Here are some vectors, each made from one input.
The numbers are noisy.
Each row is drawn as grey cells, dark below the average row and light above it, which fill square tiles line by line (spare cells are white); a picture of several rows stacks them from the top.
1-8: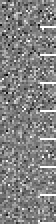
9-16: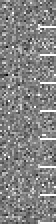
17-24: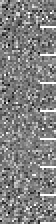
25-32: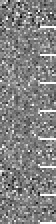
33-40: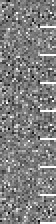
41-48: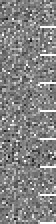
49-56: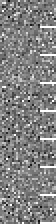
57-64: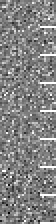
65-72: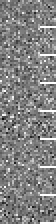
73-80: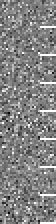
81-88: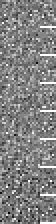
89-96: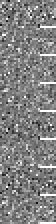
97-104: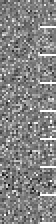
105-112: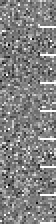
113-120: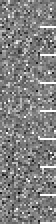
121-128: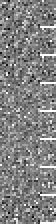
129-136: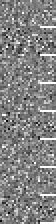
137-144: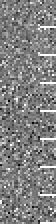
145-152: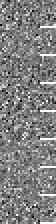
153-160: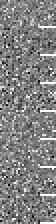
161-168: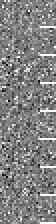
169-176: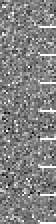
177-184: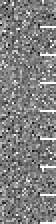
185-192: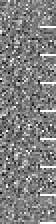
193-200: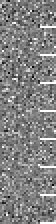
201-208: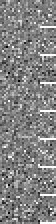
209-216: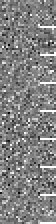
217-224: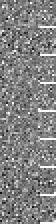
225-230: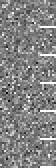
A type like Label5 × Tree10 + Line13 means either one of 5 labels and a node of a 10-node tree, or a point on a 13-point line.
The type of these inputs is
Bool × (Circle11 + Unit) + Line7 × Line11.
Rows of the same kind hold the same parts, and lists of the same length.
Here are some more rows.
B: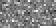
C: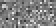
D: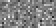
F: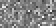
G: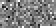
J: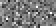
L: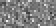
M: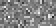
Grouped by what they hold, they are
B, C, D, F, L, M
G
J

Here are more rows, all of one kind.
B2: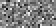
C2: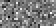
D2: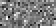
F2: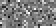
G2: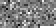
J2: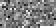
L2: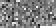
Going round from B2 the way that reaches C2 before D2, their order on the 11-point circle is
B2, L2, F2, G2, J2, C2, D2.
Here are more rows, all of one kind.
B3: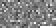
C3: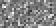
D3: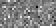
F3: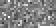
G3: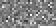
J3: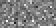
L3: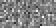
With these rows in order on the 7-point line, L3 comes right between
B3 and J3.
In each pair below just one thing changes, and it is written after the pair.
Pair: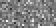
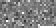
the place on the 11-point line
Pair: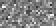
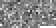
the place on the 7-point line
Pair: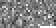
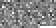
the place on the 7-point line
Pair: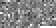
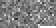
the place on the 7-point line
